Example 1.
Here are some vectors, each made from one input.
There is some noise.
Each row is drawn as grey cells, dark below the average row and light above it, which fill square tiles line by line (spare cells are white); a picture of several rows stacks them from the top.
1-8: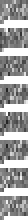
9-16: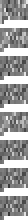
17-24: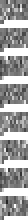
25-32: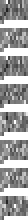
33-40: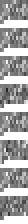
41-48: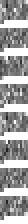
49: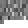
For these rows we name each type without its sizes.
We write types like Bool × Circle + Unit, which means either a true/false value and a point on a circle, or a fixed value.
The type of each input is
Bool × Bool × Bool.
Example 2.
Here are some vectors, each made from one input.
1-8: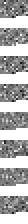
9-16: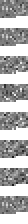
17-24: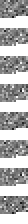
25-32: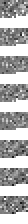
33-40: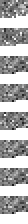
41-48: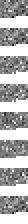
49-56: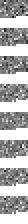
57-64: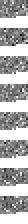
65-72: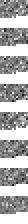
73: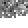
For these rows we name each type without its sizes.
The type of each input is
Bool × Bool × Bool.
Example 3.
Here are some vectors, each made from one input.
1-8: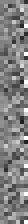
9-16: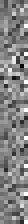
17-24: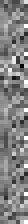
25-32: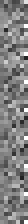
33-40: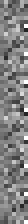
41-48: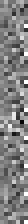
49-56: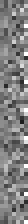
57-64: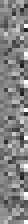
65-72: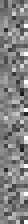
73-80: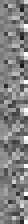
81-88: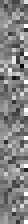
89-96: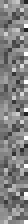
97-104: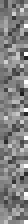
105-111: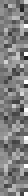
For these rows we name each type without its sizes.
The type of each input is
Bool × Bool × Bool + Unit.
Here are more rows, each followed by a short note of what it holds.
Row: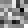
a fixed value
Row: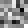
a fixed value
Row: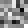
a fixed value
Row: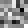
a fixed value
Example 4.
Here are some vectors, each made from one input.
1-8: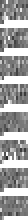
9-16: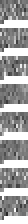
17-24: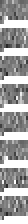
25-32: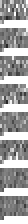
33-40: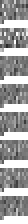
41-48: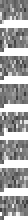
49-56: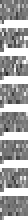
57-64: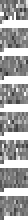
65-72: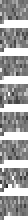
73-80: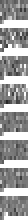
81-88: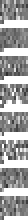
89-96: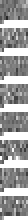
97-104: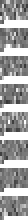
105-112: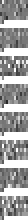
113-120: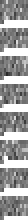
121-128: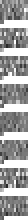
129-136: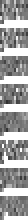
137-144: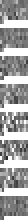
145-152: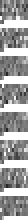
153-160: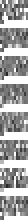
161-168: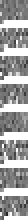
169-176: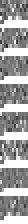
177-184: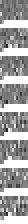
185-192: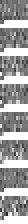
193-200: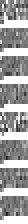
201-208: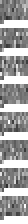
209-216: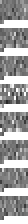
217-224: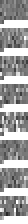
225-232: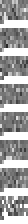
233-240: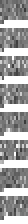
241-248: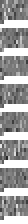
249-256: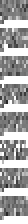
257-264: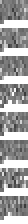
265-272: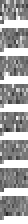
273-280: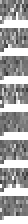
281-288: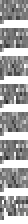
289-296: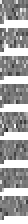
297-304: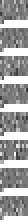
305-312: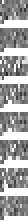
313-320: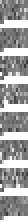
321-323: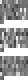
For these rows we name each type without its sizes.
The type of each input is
Line.
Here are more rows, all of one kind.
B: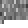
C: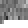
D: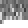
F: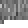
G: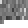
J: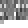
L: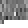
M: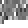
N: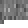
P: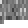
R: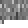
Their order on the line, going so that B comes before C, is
M, B, L, N, F, R, J, D, P, G, C.
